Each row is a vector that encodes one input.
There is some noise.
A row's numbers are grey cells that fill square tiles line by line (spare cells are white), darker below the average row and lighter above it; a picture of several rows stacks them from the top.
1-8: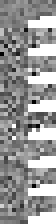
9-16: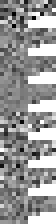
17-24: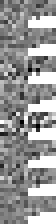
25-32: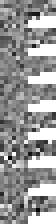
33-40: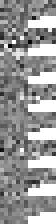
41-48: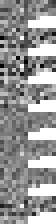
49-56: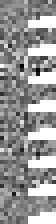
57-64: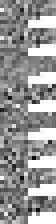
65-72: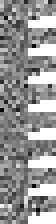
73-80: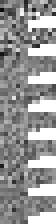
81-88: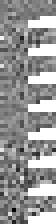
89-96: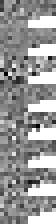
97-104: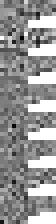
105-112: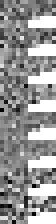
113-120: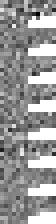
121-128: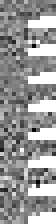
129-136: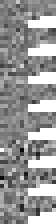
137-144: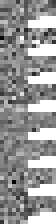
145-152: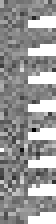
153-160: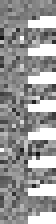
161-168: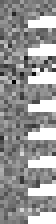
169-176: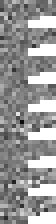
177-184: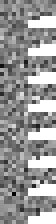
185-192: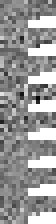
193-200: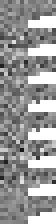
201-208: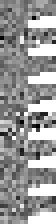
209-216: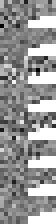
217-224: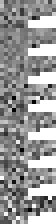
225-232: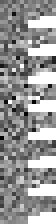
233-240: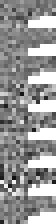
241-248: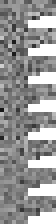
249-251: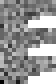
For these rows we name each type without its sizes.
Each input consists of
either a fixed value, or a node of a tree.
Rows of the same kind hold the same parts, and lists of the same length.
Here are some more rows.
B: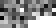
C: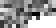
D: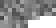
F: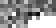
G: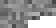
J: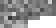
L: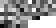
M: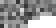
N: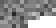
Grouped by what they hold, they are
B, C, D, F, G, J, M, N
L

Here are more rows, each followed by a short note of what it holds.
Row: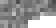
a node of a tree
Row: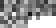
a node of a tree
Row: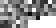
a fixed value
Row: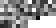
a fixed value
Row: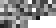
a fixed value
